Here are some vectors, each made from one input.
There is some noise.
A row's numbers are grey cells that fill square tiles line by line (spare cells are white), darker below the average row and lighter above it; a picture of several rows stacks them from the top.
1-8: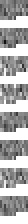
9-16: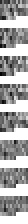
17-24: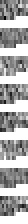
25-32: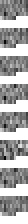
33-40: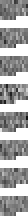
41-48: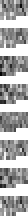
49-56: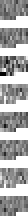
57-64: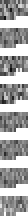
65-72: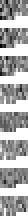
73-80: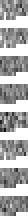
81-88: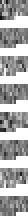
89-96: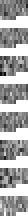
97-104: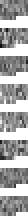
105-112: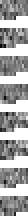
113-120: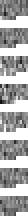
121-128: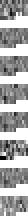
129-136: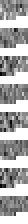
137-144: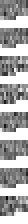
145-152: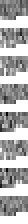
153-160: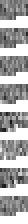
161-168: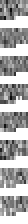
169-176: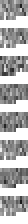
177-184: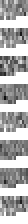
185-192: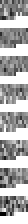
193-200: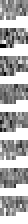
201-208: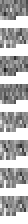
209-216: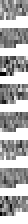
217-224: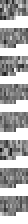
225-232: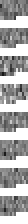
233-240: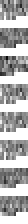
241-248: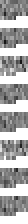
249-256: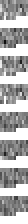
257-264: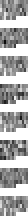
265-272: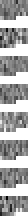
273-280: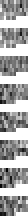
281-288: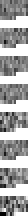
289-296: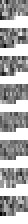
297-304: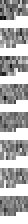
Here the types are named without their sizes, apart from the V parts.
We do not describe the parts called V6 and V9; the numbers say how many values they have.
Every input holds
either a point on a line and a value of V9, or a list of items, each a label and a value of V6.
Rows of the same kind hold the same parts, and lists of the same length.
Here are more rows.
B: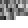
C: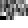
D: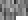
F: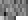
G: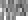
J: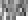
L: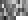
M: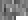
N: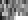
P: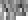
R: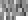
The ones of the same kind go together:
B, L, N
C
D, F, M
G, J, P, R

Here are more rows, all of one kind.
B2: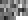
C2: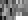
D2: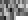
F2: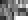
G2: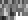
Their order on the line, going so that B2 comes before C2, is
B2, F2, D2, G2, C2.
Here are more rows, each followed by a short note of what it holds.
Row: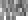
a list of one item
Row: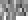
a list of one item
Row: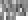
a list of one item
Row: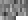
a list of two items
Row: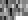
a point on a line and a value of V9
